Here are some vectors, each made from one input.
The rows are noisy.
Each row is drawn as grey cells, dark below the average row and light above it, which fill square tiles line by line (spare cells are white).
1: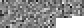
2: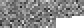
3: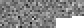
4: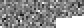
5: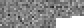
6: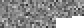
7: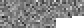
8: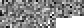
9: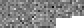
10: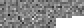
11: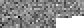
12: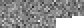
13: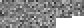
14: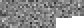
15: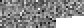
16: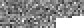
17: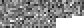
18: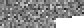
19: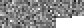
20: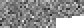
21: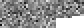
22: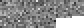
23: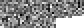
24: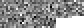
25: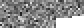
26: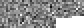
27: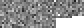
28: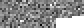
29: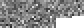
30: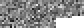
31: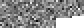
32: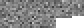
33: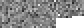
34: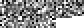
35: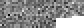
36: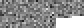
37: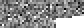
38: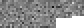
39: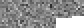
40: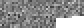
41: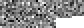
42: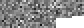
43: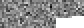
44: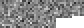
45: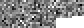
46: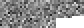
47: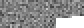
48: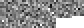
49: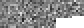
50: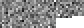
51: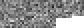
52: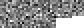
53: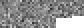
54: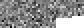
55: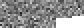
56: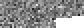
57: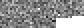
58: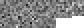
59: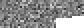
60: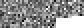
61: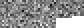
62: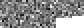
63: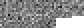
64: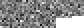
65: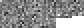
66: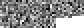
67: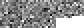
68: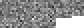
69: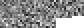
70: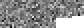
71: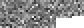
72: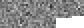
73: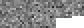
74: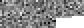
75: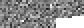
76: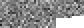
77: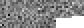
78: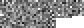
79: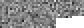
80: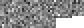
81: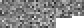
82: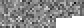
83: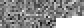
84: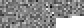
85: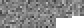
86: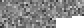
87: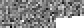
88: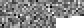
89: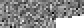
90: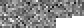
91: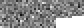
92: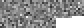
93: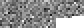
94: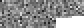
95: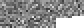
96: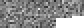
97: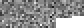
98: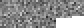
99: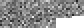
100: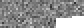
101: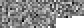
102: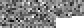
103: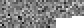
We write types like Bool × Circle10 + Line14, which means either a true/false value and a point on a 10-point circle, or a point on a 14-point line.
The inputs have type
Bool × (Tree7 + Unit) + Line5.
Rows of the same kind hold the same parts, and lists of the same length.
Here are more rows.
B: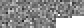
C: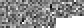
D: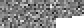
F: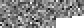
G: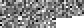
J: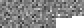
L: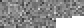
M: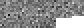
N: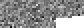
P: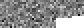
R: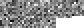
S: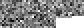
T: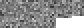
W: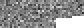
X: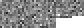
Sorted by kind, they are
B, J, X
C, L, M, T
D, F, G, N, P, R, S, W

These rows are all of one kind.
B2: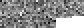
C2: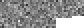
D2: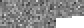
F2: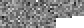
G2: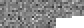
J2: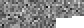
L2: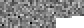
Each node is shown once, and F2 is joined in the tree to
B2.
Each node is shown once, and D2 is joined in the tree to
G2 and L2.
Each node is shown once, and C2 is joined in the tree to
J2 and L2.
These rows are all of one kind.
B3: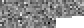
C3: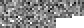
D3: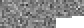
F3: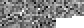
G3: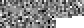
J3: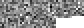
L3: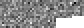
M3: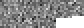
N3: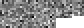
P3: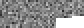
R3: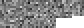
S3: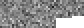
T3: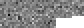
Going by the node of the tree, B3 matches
L3 and T3.
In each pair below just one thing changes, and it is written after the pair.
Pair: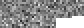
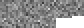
the node of the tree
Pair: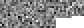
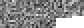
the node of the tree
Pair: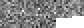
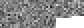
the node of the tree
